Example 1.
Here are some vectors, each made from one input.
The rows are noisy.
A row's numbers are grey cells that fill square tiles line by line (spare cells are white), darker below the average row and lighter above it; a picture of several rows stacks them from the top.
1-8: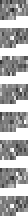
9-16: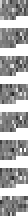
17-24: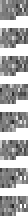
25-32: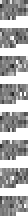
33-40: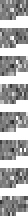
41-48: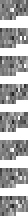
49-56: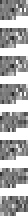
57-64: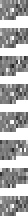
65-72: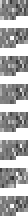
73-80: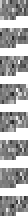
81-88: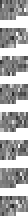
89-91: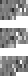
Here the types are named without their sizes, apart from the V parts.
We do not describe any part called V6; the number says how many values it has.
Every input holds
either a point on a line, or a node of a tree, or a value of V6.
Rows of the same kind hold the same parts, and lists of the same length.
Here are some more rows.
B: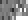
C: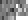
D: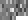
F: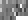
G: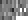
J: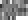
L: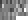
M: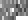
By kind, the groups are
B, C, G, L
D, F, M
J

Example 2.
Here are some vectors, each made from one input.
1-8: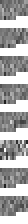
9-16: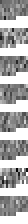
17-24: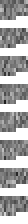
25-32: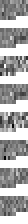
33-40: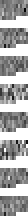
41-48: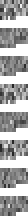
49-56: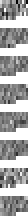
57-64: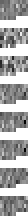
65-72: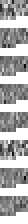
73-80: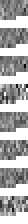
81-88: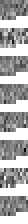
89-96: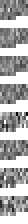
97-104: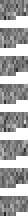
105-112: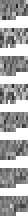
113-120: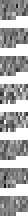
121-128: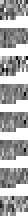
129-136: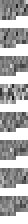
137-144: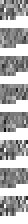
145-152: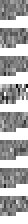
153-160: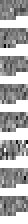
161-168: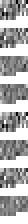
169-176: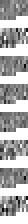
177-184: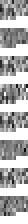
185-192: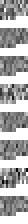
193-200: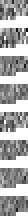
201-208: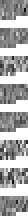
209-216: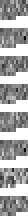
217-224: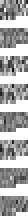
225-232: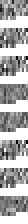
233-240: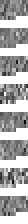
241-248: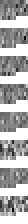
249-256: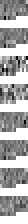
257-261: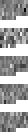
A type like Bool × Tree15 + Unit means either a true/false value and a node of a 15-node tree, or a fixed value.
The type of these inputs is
(Circle11 + Unit) × Line9 + Line12.
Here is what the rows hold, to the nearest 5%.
About 70% of them hold a point on a 9-point line, together with either a point on an 11-point circle, or a fixed value. The rest hold a point on a 12-point line.
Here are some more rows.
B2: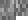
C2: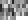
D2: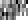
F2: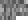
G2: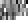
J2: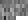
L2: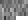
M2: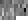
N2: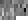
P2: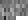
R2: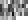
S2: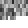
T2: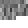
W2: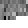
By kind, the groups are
B2, J2, L2, M2, N2, P2
C2, D2, G2, R2, S2
F2, T2, W2

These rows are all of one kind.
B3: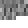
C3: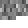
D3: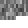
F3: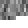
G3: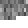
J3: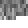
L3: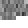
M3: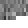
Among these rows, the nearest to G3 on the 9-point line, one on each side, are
L3 and M3.
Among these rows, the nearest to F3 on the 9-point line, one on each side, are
C3 and D3.
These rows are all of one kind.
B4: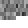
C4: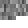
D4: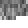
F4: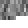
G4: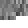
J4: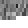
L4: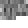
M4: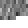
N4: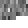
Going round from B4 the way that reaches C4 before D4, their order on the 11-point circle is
B4, G4, C4, D4, L4, M4, N4, F4, J4.
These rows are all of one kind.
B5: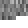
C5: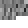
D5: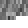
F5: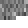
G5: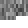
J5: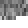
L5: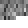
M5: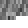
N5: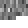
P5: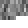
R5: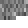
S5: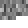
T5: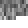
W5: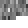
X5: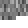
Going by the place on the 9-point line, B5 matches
N5, P5, W5 and X5.
